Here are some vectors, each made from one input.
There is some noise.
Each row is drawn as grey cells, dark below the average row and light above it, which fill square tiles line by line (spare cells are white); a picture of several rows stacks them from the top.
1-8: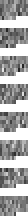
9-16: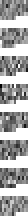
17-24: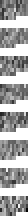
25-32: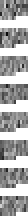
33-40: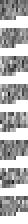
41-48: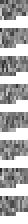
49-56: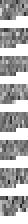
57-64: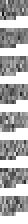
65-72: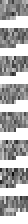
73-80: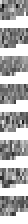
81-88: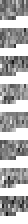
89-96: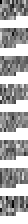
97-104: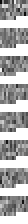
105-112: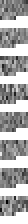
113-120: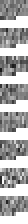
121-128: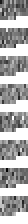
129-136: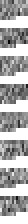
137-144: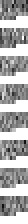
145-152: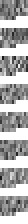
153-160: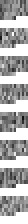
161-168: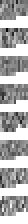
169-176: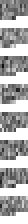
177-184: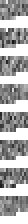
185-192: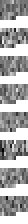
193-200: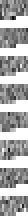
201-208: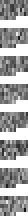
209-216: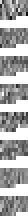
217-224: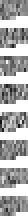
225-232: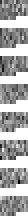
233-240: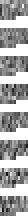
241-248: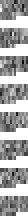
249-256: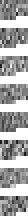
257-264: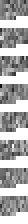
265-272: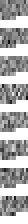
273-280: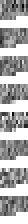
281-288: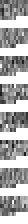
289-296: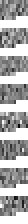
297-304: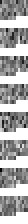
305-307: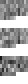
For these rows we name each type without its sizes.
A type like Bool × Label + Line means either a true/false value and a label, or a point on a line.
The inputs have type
List(Line).
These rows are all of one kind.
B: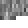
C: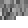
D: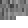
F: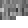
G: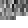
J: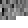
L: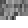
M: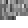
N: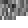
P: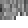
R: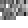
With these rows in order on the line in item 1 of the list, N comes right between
C and L.
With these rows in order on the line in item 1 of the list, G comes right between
L and M.
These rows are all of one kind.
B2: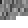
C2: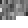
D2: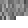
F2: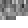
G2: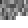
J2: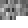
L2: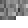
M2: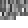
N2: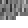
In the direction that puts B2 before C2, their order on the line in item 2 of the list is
F2, D2, J2, M2, N2, B2, G2, C2, L2.
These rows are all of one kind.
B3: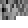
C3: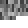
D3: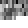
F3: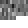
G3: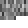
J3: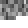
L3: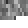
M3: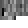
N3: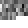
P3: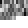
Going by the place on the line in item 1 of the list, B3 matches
L3 and M3.
